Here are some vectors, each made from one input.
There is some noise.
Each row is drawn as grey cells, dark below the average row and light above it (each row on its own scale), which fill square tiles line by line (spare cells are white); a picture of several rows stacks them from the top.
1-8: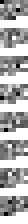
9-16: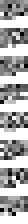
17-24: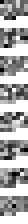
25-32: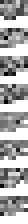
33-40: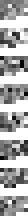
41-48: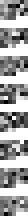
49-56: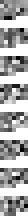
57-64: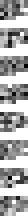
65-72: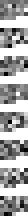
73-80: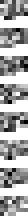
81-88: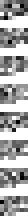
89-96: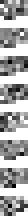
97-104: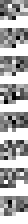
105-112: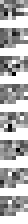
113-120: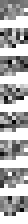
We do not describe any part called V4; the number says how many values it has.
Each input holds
two labels (each one of 6), four true/false values and a value of V4.
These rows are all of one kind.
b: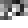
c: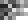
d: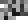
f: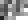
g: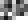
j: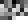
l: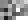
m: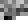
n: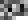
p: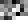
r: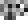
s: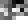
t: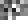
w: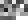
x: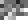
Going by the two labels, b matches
j, p, s and x.
